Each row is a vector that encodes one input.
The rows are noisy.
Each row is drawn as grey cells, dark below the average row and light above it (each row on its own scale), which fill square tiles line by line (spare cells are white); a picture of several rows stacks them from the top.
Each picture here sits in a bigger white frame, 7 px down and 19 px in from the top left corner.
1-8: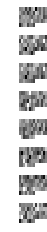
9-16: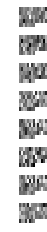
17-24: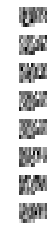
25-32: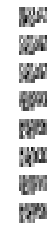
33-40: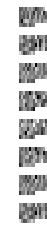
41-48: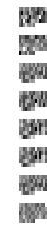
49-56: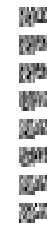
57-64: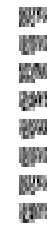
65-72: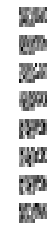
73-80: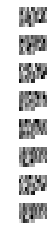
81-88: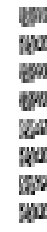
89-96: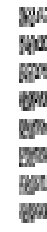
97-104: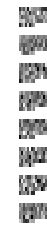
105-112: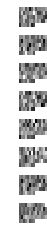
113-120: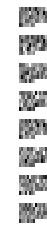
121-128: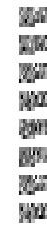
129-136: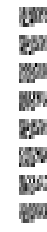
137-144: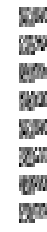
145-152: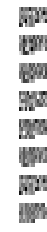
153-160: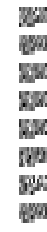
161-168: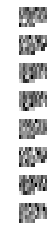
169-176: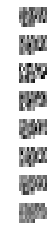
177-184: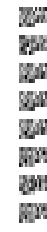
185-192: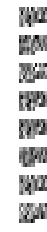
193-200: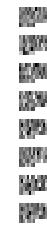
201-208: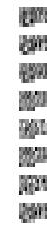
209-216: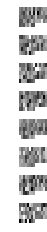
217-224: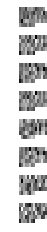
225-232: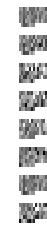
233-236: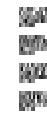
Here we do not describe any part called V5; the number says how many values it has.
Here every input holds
either one of 9 labels and a true/false value, or a value of V5.
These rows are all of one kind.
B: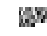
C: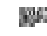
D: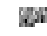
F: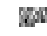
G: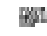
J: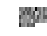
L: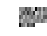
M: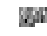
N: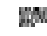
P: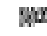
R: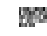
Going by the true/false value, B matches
J, L, N and R.
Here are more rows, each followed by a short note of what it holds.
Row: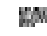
one of 9 labels and a true/false value
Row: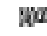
one of 9 labels and a true/false value
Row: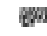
a value of V5
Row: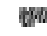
a value of V5
